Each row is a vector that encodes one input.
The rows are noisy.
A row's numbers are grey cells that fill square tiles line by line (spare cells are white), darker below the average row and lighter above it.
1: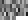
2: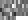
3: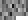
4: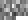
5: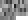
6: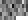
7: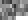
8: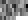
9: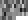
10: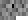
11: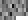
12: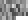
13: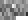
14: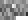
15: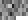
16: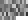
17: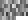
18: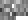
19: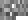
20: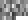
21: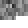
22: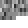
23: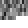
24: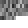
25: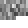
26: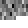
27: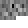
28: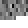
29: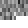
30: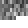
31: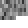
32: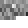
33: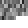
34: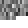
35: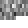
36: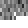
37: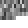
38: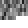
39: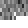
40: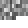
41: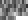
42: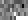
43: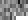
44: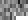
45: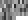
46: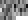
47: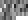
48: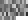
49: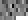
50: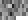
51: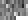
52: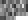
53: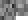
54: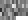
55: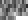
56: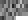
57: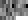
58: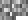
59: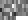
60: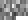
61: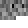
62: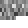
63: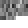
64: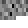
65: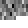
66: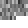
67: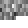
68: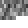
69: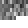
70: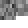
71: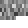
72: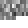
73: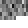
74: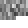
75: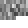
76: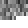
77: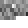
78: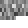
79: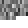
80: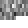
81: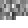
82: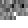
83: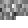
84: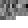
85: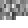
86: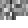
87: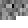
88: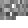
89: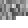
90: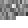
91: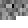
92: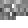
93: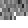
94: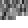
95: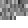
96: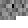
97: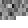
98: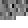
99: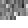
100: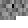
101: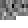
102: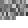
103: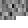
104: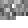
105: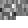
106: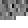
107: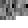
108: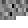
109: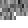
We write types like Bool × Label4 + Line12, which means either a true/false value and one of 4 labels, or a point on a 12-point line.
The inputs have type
(Bool × Bool × Bool + Line5) × Tree7.
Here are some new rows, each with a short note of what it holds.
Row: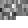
a point on a 5-point line and a node of a 7-node tree
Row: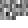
a point on a 5-point line and a node of a 7-node tree
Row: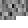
a node of a 7-node tree and three true/false values
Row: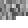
a point on a 5-point line and a node of a 7-node tree
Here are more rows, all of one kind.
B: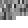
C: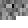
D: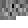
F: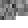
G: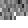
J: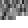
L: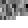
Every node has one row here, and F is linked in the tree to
B and C.
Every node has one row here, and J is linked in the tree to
D.
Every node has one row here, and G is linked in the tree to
B and L.
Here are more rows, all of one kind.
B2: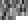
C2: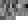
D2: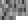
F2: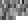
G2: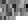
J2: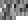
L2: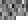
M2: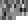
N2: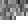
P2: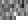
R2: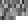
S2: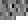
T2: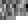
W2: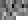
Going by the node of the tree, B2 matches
M2, N2 and S2.
